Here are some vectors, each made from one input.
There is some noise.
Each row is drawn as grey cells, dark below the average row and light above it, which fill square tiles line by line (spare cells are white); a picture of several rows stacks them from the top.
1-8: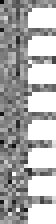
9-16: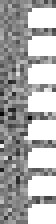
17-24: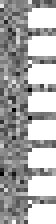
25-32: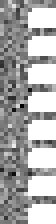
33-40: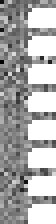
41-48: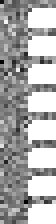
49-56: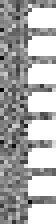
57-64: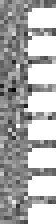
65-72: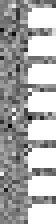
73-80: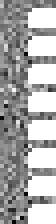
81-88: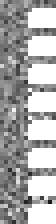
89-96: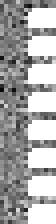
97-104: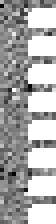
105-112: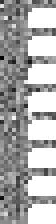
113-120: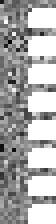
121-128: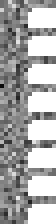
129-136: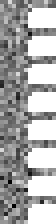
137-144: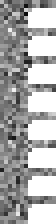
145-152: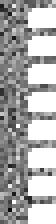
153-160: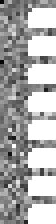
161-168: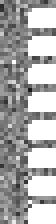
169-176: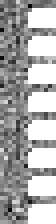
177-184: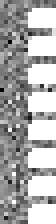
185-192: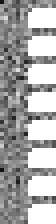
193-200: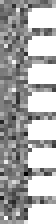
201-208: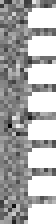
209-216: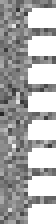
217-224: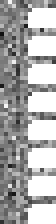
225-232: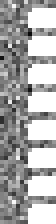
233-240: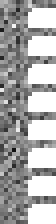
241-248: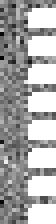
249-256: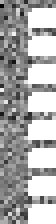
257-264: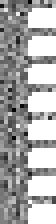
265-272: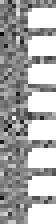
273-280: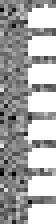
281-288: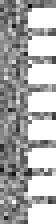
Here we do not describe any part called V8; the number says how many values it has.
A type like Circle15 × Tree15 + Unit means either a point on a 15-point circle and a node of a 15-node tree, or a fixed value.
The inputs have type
(Label11 + Line9) × V8.
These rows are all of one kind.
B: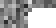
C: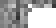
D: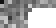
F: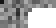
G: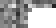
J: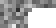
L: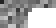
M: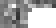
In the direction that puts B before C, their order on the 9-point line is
L, J, B, G, M, F, C, D.
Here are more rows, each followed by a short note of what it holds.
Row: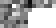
one of 11 labels and a value of V8
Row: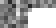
one of 11 labels and a value of V8
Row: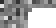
a point on a 9-point line and a value of V8
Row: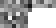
one of 11 labels and a value of V8
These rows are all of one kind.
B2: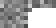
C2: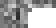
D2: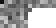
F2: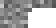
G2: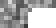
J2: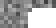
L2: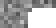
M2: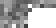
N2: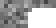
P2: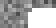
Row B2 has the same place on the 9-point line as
D2 and M2.
